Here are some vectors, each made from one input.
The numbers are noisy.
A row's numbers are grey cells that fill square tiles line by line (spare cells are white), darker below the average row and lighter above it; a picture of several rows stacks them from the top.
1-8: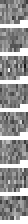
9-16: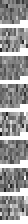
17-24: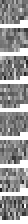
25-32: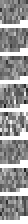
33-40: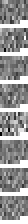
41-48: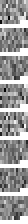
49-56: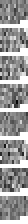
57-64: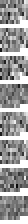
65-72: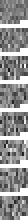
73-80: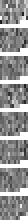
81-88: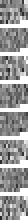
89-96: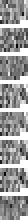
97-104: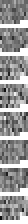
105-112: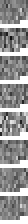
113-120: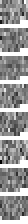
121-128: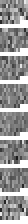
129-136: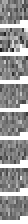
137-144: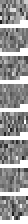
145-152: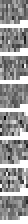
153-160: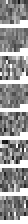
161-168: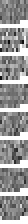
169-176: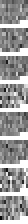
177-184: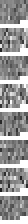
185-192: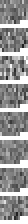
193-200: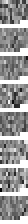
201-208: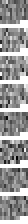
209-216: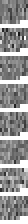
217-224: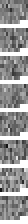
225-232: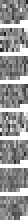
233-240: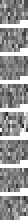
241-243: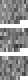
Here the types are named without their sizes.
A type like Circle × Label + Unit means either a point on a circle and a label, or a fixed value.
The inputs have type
Bool × Tree + Line.
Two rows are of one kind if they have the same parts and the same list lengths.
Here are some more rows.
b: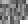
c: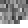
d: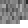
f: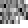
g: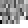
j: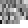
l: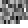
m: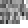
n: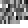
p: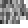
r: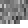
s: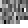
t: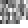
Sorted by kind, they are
b, c, d, l, n, r, s
f, g, j, m, p, t

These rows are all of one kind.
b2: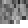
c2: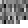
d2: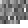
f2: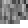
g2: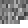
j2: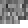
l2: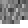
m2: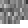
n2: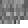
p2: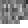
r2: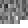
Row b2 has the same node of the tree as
g2, j2 and r2.
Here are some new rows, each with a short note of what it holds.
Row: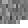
a node of a tree and a true/false value
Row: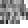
a point on a line
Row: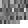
a node of a tree and a true/false value
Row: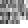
a point on a line
